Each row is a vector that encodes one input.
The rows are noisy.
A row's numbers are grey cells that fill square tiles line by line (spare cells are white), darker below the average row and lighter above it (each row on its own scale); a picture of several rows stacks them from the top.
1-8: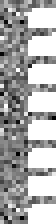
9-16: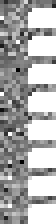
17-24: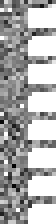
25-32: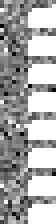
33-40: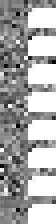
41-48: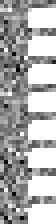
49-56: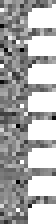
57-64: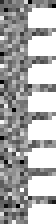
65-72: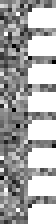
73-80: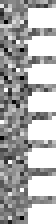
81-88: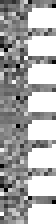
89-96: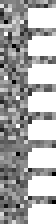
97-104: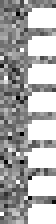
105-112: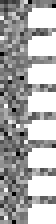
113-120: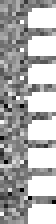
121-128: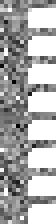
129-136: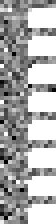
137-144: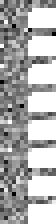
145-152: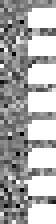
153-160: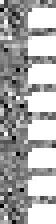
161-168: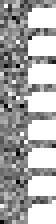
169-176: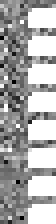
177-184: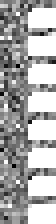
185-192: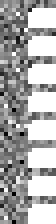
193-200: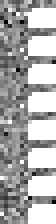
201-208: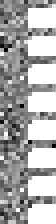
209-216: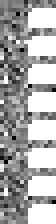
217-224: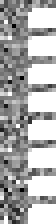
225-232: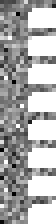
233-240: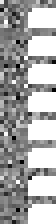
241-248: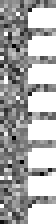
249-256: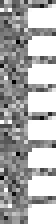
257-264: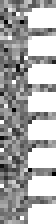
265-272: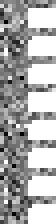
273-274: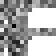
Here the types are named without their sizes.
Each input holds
either four true/false values, or a list of points on a line.
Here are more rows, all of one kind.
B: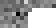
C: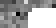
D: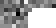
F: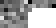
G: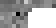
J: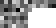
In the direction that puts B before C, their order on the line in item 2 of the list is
J, D, F, B, C, G.
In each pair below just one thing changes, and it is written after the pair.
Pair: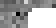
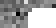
the place on the line in item 2 of the list
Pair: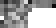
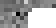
the place on the line in item 1 of the list
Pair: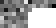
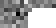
the place on the line in item 1 of the list
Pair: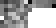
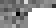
the place on the line in item 1 of the list
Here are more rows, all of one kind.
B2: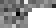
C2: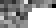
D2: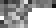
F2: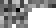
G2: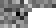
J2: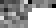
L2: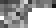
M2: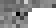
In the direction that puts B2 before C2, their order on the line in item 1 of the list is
G2, M2, B2, F2, C2, J2, L2, D2.
